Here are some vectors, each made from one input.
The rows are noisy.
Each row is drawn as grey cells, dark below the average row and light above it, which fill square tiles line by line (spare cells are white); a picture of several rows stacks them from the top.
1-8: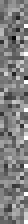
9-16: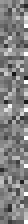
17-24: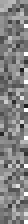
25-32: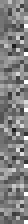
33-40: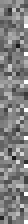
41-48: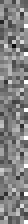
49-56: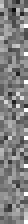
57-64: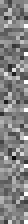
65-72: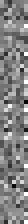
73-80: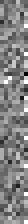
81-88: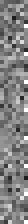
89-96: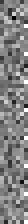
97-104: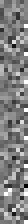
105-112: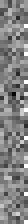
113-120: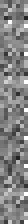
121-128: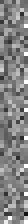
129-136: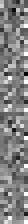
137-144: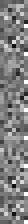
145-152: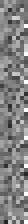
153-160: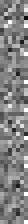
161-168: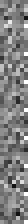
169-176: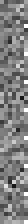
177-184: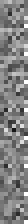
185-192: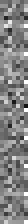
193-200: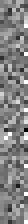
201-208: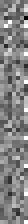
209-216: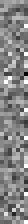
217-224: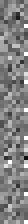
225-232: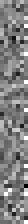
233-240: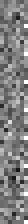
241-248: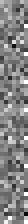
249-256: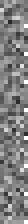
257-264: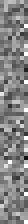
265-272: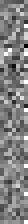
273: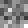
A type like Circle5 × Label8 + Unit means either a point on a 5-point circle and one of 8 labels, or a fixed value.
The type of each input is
Line17 + List2(Line3 × Line4).
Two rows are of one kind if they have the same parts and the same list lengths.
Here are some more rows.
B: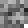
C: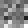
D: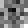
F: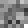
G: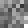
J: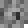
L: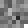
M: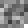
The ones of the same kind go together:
B, F, M
C, J, L
D
G

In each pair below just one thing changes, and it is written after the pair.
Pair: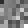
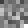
the place on the 3-point line in item 1 of the list
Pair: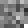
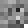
the place on the 4-point line in item 2 of the list
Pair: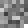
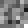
the place on the 4-point line in item 2 of the list
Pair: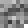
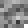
the place on the 3-point line in item 2 of the list
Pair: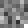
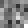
the place on the 3-point line in item 1 of the list
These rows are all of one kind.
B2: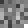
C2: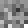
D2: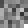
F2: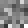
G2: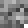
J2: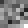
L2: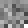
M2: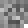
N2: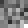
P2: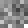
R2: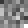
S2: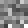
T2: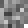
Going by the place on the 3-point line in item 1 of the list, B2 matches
D2, G2 and T2.
